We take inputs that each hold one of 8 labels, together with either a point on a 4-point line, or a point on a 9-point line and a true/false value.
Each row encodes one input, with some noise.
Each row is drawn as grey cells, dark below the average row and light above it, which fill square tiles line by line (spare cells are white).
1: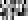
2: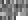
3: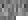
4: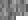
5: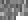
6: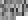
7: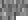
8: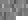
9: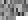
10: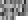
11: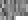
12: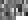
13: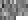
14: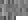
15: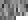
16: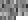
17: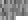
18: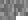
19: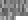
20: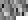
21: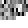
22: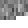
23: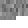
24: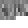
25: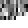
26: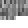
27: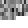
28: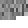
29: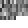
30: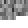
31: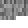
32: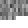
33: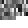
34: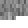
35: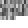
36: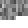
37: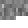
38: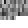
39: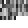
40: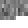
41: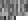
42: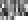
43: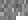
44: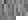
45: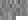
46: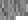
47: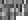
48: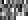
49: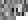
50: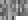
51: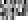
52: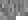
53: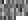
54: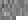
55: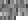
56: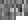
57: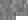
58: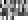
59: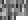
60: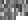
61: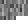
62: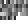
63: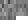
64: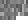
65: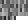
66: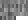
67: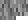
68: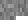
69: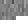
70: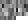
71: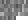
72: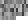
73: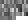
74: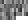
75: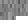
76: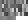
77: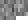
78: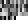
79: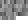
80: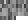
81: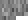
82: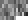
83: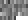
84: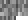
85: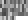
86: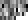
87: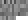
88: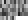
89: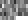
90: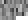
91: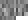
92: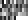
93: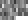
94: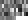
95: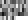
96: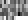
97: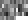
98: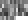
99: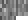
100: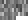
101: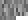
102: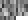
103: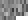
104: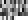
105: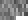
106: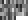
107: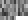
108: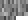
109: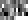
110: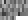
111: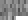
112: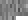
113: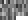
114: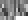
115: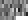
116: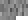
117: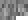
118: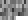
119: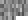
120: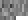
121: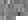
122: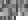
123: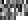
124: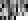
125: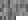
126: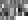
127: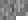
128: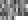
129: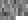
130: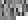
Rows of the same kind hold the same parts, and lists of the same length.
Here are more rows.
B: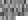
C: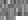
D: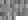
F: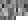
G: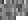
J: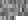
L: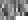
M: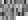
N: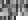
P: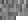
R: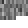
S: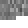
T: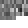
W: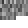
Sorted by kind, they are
B, G, J, L, R, W
C, D, F, M, N, P, S, T

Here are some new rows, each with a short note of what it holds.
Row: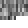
one of 8 labels and a point on a 4-point line
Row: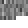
one of 8 labels, a point on a 9-point line and a true/false value
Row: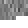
one of 8 labels, a point on a 9-point line and a true/false value
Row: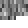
one of 8 labels, a point on a 9-point line and a true/false value
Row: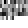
one of 8 labels and a point on a 4-point line
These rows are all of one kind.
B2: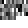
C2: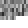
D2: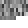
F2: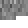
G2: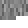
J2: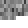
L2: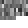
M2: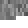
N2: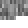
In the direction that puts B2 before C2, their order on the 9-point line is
M2, F2, L2, J2, B2, G2, N2, C2, D2.
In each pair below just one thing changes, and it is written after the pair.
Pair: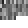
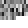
the true/false value
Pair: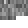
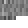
the label
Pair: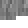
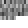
the place on the 9-point line
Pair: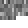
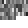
the true/false value
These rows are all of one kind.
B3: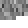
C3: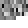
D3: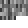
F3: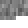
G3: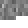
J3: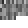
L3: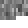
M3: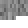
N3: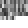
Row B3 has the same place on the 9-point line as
D3, L3 and N3.
